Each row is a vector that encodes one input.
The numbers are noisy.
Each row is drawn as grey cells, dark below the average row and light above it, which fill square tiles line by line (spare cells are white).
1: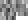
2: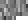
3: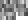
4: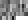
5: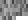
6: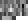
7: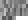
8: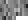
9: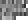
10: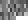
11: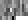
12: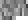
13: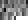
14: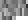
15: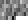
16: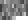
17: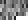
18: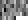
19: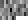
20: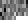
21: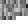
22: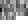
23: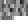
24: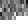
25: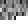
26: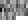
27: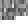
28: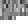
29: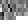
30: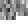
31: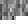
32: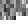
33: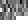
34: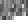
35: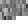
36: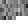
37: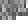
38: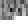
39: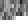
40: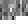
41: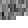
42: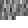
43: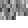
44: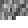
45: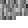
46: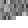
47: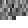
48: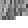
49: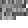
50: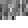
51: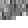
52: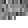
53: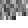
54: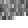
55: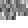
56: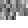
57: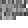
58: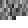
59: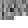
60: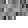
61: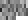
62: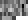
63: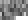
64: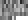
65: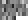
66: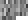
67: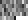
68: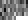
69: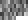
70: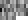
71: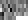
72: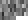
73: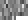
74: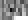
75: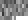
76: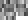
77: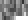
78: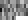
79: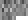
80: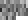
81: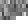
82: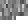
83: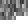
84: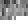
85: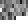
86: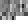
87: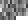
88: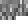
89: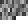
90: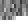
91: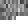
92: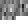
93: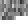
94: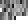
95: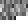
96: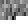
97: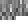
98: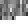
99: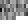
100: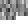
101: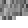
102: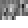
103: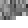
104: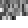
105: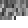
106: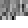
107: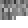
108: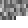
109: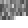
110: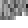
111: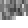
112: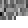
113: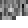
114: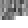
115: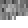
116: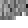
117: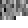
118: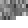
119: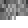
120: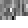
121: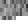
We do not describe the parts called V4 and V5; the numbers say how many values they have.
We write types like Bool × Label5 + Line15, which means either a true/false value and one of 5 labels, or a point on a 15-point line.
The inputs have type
Bool × (Line8 + V4) × V5.
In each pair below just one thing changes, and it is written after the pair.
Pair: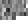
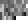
the true/false value
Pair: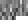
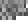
the value of V4
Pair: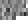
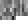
the value of V4
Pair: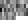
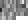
the value of V5
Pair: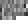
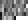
the true/false value
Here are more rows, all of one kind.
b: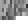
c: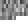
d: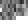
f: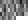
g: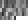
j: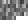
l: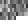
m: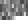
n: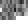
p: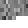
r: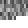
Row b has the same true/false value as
c, m and p.
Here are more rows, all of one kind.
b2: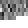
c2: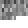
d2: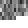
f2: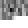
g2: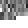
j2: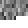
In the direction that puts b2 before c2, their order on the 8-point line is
d2, f2, b2, g2, j2, c2.
